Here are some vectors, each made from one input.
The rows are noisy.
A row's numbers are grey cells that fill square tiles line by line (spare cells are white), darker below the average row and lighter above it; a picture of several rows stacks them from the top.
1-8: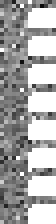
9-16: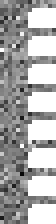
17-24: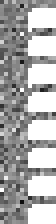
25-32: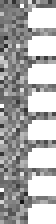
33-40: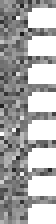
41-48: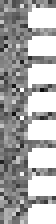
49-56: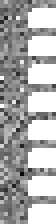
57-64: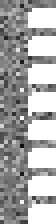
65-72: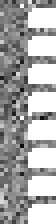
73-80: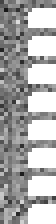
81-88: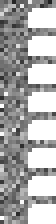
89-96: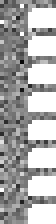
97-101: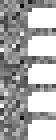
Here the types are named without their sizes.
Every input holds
a point on a line, together with either a point on a line, or a node of a tree.
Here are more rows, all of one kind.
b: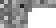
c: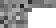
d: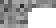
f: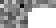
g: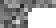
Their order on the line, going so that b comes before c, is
f, g, b, c, d.
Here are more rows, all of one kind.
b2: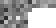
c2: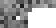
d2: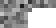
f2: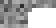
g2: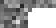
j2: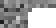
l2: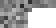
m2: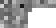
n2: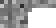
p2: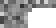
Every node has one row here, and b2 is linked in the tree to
c2.
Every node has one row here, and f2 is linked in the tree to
c2 and n2.
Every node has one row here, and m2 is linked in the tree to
n2.
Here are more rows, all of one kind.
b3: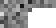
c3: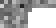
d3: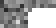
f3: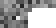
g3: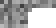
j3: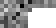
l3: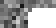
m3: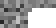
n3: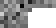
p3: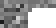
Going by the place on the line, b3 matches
c3 and p3.
